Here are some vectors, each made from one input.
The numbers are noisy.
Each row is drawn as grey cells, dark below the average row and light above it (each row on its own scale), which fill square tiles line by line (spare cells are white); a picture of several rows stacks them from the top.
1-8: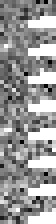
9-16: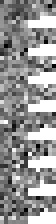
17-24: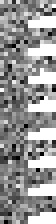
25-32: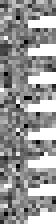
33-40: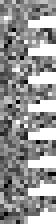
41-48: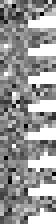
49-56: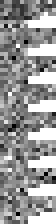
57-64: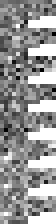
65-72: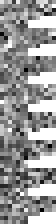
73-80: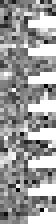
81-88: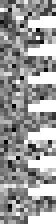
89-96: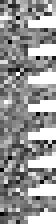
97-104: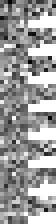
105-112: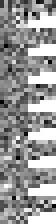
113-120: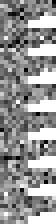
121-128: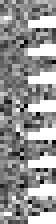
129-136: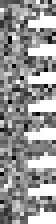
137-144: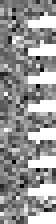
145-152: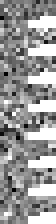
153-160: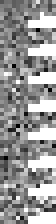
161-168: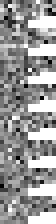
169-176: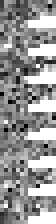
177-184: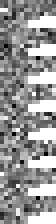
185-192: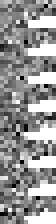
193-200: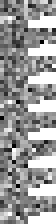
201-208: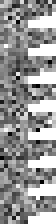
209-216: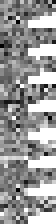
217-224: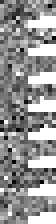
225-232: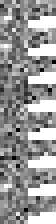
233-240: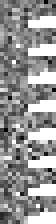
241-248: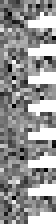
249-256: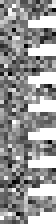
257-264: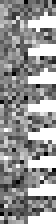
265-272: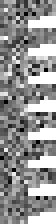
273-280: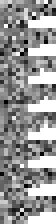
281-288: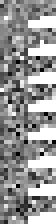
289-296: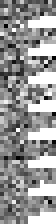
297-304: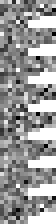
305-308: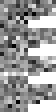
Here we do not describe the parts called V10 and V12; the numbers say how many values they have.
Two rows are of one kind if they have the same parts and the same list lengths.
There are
3 kinds of row.
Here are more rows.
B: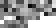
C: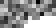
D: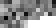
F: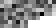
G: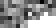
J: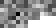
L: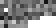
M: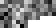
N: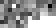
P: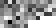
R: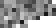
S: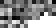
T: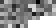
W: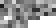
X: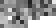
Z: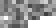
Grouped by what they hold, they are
B, P, R, W, X, Z
C, D, F, G, J, L, N, S, T
M

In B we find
a point on a 14-point line.
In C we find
three true/false values and a value of V12.
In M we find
a value of V10 and a value of V12.
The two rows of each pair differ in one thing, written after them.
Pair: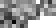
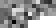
the value of V10
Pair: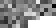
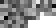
the value of V12
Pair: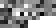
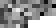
the value of V10
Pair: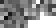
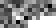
the value of V10
